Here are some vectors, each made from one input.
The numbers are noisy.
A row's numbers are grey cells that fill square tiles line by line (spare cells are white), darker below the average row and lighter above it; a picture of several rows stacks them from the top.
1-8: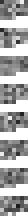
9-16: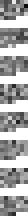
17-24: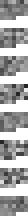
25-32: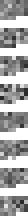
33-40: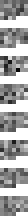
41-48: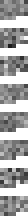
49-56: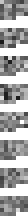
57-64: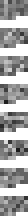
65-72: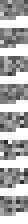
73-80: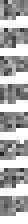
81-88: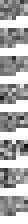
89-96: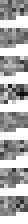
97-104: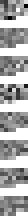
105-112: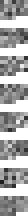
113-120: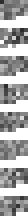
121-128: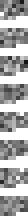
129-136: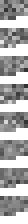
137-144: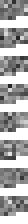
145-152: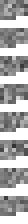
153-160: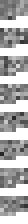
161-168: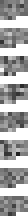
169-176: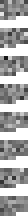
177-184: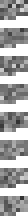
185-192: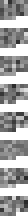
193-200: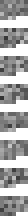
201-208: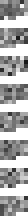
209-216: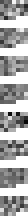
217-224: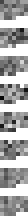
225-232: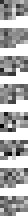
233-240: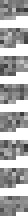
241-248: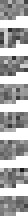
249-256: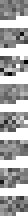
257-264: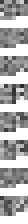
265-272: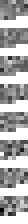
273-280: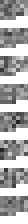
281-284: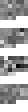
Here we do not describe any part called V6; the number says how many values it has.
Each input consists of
one of 7 labels, together with either three true/false values, or a value of V6.
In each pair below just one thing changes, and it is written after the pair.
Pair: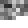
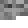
one of the three true/false values
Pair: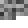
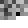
one of the three true/false values
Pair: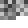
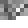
the label
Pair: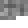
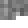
one of the three true/false values
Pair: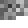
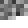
the label
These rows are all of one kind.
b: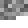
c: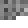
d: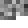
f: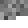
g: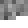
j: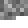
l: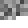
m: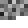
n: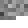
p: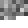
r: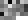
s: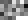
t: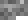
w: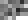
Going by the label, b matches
g, l, n and w.
